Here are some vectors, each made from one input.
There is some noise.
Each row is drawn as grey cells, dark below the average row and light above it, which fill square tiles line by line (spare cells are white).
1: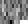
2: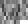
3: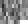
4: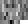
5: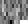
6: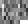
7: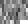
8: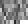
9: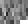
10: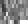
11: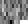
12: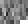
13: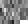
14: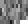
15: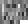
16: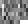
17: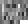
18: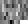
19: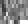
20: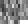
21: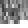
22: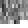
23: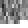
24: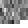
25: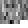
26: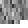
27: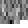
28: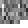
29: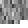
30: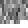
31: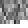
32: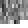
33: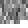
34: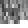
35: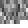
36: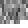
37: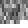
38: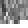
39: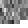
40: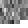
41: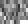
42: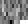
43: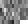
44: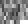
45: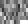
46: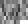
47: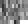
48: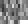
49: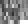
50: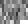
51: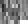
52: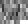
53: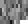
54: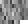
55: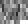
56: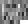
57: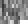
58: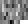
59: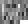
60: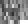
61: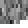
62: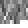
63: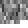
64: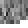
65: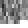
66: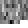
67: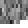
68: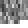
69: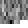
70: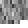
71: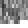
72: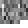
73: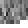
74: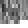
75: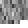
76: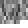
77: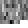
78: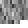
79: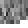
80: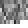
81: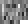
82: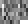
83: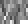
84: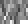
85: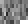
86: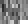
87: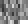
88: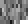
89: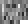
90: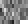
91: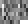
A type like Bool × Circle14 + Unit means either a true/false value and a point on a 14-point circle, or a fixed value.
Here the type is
Bool × Label7 + Line8.
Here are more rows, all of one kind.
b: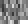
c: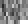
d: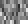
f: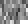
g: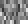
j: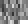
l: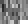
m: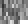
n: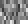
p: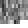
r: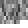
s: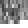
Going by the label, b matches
d, g, j and n.
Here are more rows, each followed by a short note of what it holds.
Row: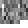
a point on an 8-point line
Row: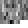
a point on an 8-point line
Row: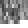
one of 7 labels and a true/false value
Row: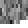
a point on an 8-point line
